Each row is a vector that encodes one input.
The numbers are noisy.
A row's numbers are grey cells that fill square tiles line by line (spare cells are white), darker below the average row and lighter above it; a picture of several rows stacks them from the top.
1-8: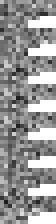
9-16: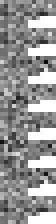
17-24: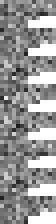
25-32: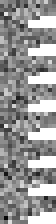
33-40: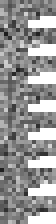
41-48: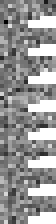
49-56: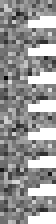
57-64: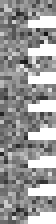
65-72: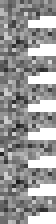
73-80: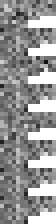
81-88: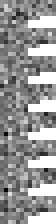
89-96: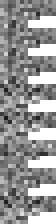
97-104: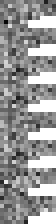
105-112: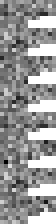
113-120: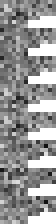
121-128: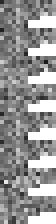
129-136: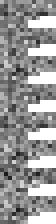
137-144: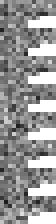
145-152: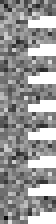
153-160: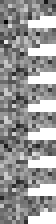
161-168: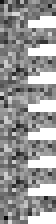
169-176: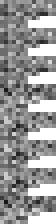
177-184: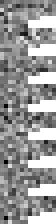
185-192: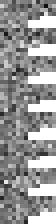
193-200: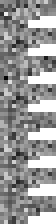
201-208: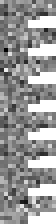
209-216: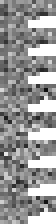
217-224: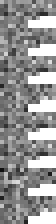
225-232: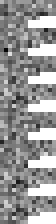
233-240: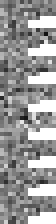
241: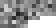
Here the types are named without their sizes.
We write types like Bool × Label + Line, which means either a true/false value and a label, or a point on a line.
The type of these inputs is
Label.
